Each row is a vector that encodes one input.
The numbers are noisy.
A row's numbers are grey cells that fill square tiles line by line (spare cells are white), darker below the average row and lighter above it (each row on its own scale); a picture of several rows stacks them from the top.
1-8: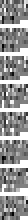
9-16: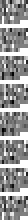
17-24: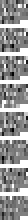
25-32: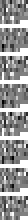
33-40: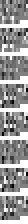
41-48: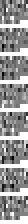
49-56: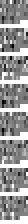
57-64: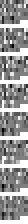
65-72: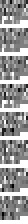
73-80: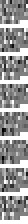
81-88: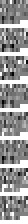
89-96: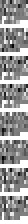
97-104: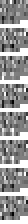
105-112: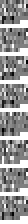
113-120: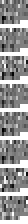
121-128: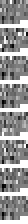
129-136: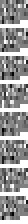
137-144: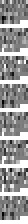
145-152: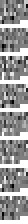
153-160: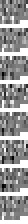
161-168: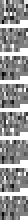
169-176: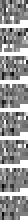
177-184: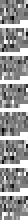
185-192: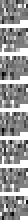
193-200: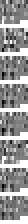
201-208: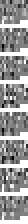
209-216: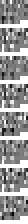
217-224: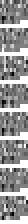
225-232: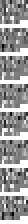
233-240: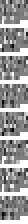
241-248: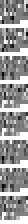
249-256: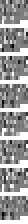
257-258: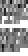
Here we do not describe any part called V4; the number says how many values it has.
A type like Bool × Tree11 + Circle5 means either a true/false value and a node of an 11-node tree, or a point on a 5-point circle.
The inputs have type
Bool × Line6 × V4 + Line9.
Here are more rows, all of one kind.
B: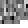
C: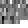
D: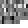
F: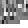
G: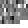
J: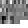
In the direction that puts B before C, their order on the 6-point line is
F, B, C, G, D, J.
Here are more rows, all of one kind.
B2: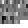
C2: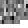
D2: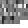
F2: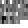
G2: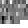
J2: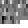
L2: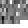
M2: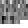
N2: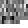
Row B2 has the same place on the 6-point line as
C2 and M2.
